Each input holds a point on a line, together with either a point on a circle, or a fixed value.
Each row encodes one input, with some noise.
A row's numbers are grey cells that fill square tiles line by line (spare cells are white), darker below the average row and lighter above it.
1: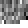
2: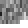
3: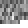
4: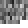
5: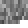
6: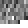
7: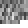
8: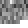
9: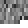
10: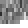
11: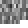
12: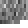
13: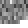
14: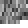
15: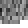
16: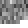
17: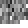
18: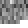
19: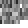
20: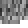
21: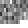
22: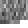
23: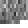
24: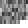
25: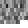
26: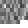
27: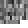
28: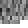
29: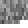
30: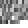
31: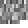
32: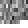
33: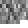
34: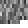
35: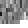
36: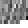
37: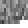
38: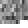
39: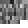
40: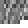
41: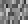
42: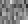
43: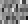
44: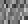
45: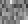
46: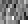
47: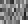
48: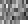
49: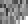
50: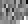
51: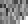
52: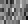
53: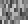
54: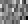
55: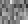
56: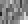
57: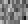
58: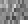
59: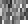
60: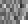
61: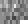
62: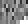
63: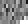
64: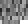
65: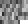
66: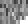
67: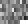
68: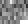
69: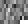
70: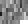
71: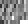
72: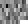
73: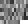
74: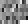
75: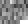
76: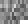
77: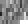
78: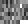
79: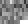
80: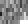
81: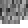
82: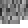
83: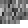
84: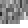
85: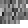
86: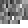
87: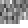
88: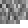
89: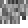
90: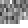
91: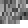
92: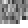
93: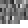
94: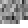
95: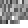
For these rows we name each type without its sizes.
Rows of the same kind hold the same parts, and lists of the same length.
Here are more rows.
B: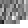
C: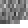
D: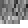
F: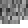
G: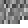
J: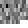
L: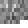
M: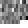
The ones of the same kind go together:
B, C, G, J, L, M
D, F

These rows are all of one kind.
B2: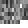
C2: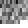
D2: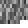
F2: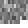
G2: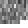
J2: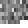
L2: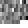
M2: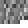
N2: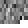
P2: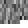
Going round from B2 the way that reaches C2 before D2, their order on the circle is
B2, C2, M2, N2, P2, D2, G2, F2, J2, L2.
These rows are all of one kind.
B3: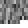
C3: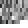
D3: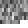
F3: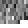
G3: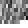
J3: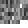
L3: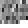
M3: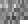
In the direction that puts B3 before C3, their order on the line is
J3, F3, B3, L3, M3, G3, D3, C3.
